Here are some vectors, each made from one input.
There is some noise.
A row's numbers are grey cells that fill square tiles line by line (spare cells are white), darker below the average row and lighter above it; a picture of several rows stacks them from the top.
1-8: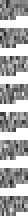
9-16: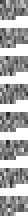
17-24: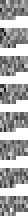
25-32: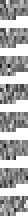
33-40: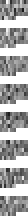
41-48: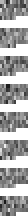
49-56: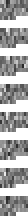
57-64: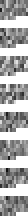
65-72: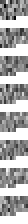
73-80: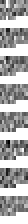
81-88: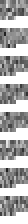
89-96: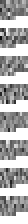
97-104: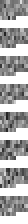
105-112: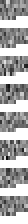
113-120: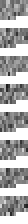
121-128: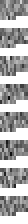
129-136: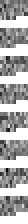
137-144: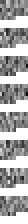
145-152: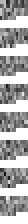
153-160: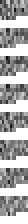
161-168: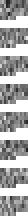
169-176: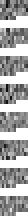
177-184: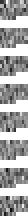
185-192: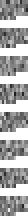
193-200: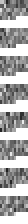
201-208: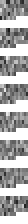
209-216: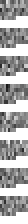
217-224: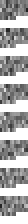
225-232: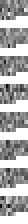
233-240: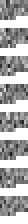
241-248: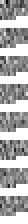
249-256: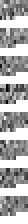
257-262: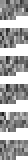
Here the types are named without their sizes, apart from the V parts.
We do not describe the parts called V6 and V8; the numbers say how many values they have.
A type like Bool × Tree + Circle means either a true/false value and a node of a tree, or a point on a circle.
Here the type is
Line × Line × Line + V6 × V8.
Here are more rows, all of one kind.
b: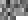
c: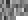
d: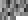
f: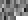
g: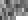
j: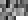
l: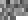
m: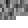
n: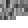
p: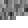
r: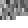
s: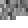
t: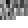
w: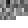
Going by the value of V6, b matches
j, l and s.
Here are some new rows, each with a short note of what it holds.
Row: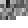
a value of V6 and a value of V8
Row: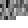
a value of V6 and a value of V8
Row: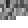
a value of V6 and a value of V8
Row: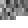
a value of V6 and a value of V8
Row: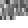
a value of V6 and a value of V8
